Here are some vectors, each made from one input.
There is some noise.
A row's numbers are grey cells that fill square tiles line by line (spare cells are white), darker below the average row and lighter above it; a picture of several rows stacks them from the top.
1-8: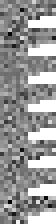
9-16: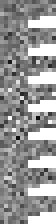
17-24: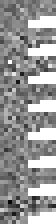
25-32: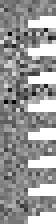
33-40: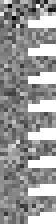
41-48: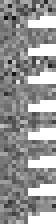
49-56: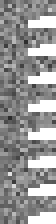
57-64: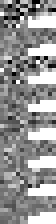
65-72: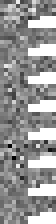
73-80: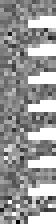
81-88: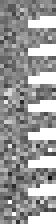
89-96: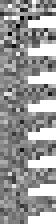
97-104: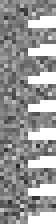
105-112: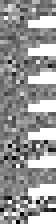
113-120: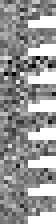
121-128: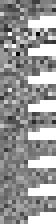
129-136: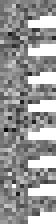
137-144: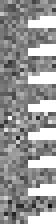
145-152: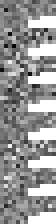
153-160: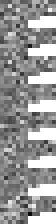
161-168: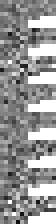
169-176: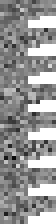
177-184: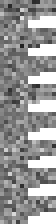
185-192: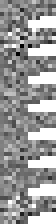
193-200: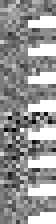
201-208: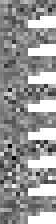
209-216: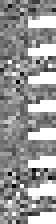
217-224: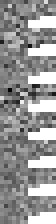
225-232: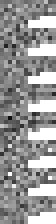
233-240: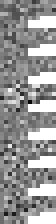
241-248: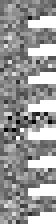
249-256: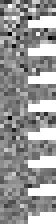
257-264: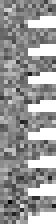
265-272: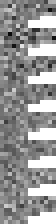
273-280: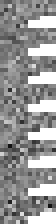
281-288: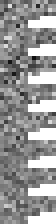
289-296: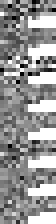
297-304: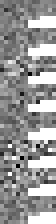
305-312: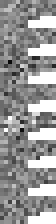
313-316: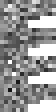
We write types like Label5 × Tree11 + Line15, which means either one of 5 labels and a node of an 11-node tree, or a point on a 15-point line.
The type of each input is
Circle9 + Line10.
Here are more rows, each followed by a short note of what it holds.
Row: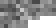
a point on a 10-point line
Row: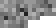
a point on a 9-point circle
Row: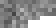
a point on a 10-point line
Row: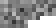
a point on a 9-point circle
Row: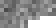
a point on a 10-point line
